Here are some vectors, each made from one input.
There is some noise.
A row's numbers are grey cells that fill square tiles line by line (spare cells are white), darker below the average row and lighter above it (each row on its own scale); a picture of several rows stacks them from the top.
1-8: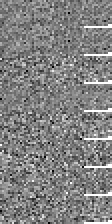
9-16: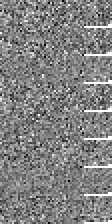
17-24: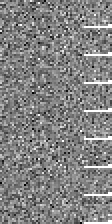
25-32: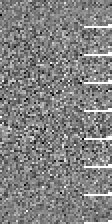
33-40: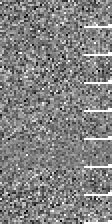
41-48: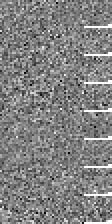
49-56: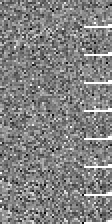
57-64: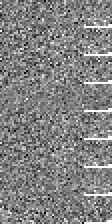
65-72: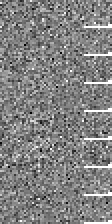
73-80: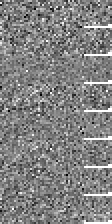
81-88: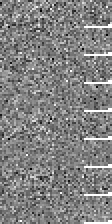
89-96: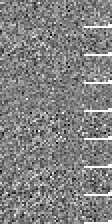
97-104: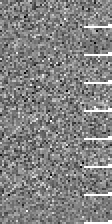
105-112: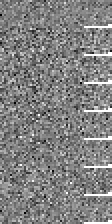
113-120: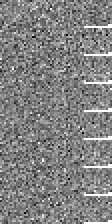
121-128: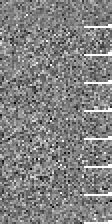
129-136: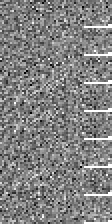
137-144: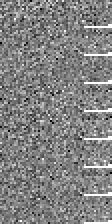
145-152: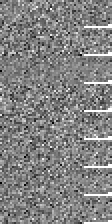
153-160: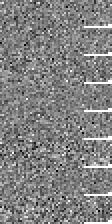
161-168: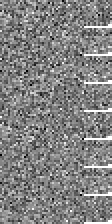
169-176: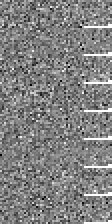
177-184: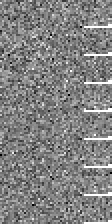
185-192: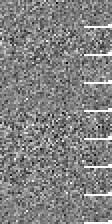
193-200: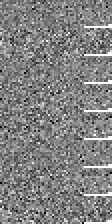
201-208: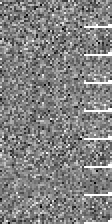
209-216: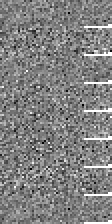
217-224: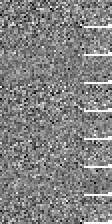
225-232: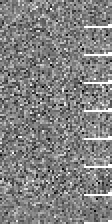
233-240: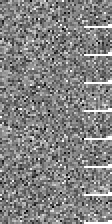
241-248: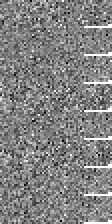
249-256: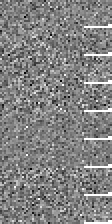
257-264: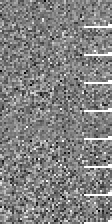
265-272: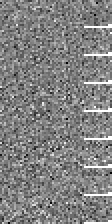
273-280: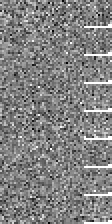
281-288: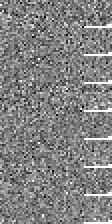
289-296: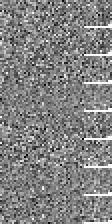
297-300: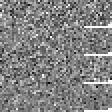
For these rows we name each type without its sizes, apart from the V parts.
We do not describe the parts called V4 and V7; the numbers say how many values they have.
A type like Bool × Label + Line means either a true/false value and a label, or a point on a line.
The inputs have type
Line × (Line + V7) + Tree + V4.
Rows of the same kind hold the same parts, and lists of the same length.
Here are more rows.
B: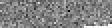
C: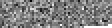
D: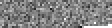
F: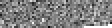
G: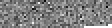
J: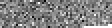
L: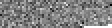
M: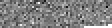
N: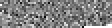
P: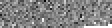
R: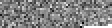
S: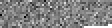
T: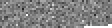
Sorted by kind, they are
B, F, G, J, M, P
C, T
D, L, R, S
N

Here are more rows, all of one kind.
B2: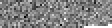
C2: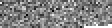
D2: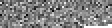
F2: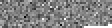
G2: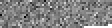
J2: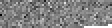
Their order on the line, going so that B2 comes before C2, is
B2, C2, D2, J2, G2, F2.
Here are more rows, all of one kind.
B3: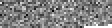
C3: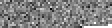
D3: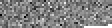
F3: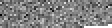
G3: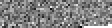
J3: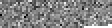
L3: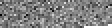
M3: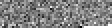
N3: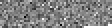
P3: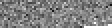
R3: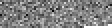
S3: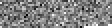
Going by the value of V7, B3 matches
F3, L3, R3 and S3.
